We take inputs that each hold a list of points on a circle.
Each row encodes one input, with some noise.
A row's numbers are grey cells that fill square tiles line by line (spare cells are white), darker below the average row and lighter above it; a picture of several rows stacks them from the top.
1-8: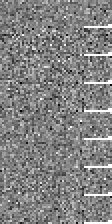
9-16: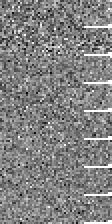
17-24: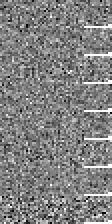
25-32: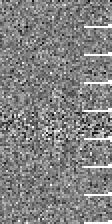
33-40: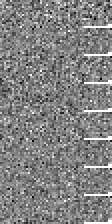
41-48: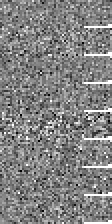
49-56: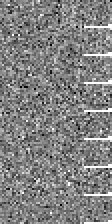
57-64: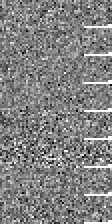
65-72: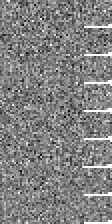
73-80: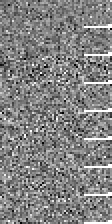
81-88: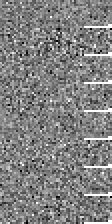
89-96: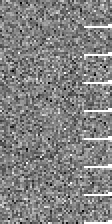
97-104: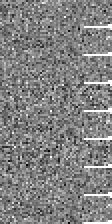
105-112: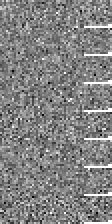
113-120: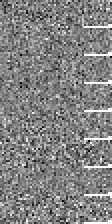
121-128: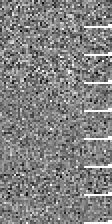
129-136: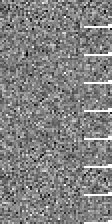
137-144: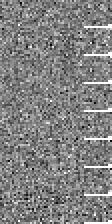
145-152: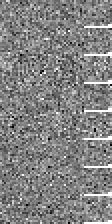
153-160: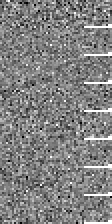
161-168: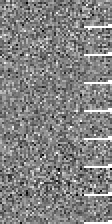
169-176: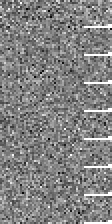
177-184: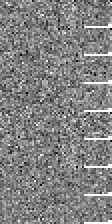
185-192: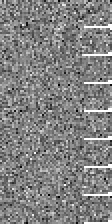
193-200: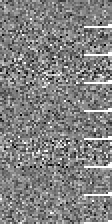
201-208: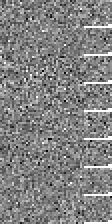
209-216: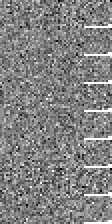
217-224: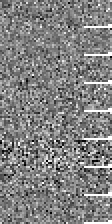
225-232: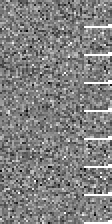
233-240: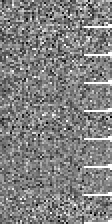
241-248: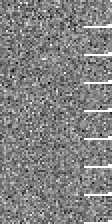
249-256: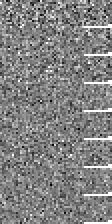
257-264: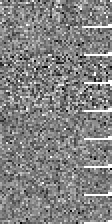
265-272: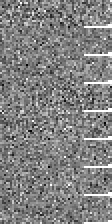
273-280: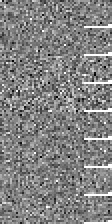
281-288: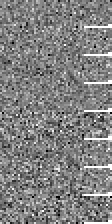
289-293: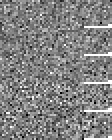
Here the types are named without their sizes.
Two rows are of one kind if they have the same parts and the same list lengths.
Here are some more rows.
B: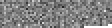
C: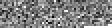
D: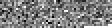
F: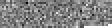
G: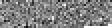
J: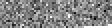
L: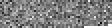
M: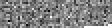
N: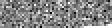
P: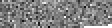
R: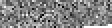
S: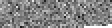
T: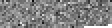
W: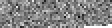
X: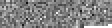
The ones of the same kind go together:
B, F, J, M, S, W, X
C, D
G, L, N, R, T
P

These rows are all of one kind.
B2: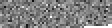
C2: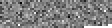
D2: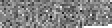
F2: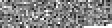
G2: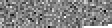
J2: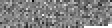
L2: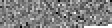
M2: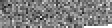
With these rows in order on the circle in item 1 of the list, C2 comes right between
D2 and F2.
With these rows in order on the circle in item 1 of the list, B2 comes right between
G2 and J2.
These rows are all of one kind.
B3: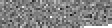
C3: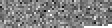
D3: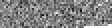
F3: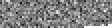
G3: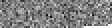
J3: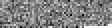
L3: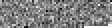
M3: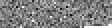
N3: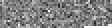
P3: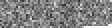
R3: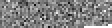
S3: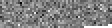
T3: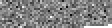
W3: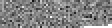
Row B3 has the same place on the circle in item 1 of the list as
M3, T3 and W3.
